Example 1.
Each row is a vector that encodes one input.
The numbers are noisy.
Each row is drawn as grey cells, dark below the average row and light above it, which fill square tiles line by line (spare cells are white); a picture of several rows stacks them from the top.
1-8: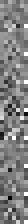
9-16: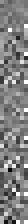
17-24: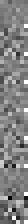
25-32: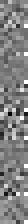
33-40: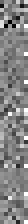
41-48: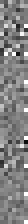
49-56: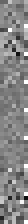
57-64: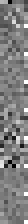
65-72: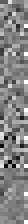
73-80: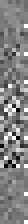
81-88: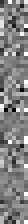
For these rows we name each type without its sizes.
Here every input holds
a point on each of two lines.
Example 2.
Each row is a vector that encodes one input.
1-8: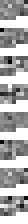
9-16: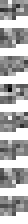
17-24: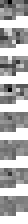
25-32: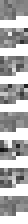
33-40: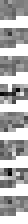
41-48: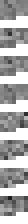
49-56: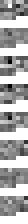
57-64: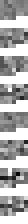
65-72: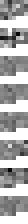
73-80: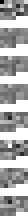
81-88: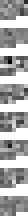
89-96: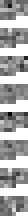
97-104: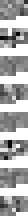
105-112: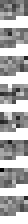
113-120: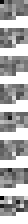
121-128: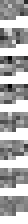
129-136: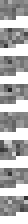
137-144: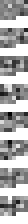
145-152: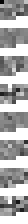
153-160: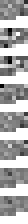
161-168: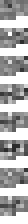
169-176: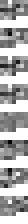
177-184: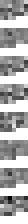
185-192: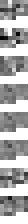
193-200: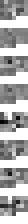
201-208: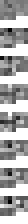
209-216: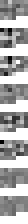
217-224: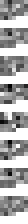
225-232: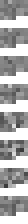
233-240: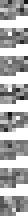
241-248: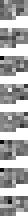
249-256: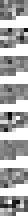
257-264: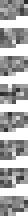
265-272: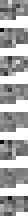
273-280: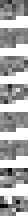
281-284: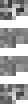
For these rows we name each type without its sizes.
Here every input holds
a label.
